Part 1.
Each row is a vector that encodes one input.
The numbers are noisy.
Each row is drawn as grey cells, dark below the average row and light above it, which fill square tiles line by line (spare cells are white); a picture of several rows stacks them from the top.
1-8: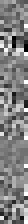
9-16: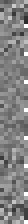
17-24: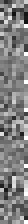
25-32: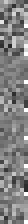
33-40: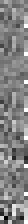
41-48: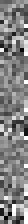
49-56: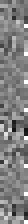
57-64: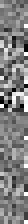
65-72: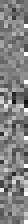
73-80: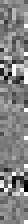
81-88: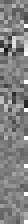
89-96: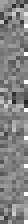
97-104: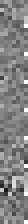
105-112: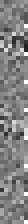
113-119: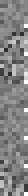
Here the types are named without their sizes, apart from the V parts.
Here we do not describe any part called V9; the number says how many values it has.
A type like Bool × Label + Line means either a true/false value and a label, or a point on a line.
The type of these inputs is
Bool × V9 + Line.
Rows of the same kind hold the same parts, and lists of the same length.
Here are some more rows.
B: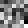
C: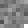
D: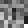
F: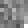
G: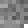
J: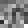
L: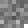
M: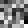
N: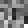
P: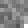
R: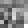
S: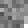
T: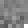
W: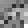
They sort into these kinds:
B, C, F, J, M, P, R, S, T
D, G, L, N, W

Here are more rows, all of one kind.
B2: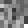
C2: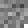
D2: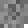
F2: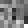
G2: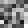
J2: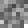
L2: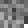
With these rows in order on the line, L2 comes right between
D2 and G2.
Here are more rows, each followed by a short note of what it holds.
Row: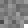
a true/false value and a value of V9
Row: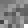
a true/false value and a value of V9
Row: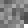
a true/false value and a value of V9
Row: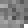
a point on a line
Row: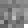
a true/false value and a value of V9
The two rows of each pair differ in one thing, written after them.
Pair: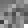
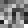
the value of V9
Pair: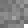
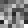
the true/false value
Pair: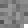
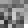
the true/false value
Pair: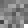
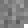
the true/false value
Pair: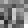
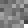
the value of V9
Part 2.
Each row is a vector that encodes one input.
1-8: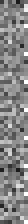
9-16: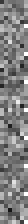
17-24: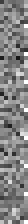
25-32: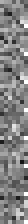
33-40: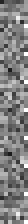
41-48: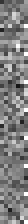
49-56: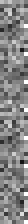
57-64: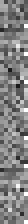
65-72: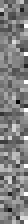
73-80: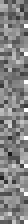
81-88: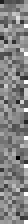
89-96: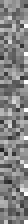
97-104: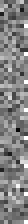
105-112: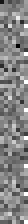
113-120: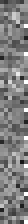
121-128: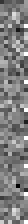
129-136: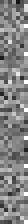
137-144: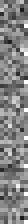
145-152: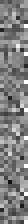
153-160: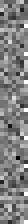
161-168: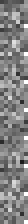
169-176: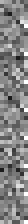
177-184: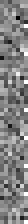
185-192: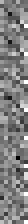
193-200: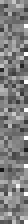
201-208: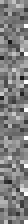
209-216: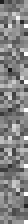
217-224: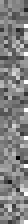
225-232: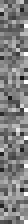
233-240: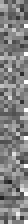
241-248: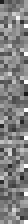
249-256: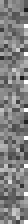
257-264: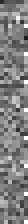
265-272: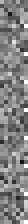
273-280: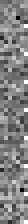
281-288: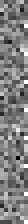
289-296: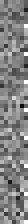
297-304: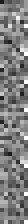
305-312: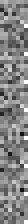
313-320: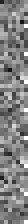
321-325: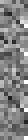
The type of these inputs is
Bool × Line3 × Line4 + Line10.
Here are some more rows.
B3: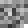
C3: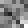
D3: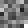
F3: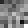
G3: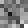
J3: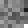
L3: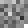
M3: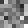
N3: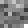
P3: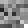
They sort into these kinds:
B3, C3, D3, G3, J3, L3, N3, P3
F3, M3

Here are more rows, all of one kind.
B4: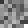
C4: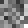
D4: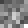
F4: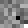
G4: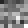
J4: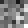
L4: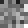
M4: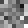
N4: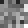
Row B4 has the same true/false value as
D4, F4 and G4.
